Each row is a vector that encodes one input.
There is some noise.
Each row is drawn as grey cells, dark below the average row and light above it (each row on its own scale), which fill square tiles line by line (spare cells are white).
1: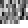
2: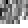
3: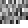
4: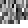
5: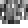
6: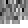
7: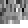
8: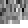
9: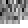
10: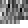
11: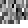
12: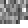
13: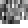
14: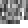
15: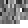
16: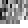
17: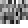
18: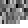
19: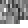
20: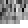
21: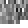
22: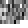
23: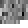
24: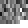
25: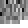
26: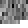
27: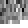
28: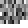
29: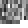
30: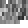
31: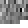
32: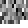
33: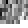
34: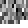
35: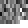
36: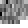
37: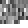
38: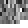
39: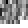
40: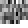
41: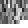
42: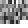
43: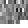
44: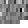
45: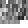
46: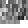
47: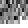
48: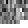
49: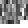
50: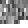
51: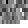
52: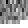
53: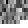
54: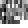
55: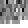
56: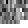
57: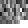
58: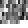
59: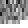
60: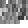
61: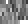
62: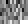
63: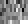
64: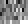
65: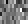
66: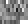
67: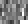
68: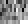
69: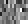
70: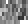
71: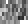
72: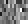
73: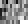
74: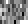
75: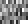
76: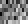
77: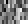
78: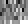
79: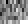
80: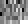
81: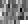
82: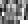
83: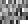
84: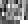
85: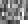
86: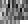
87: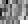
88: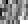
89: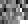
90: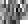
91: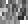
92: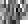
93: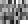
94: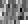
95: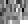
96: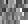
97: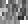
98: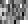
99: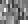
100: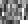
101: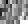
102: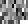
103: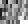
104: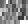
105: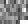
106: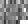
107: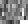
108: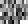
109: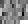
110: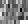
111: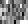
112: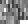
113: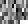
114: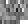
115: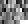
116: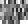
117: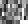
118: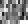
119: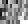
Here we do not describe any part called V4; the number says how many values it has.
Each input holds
a value of V4, together with either one of 5 labels and a true/false value, or one of 6 labels.
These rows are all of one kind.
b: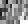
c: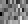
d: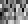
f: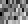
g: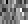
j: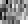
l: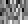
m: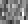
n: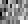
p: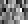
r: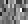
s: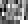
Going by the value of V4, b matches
m, n and s.
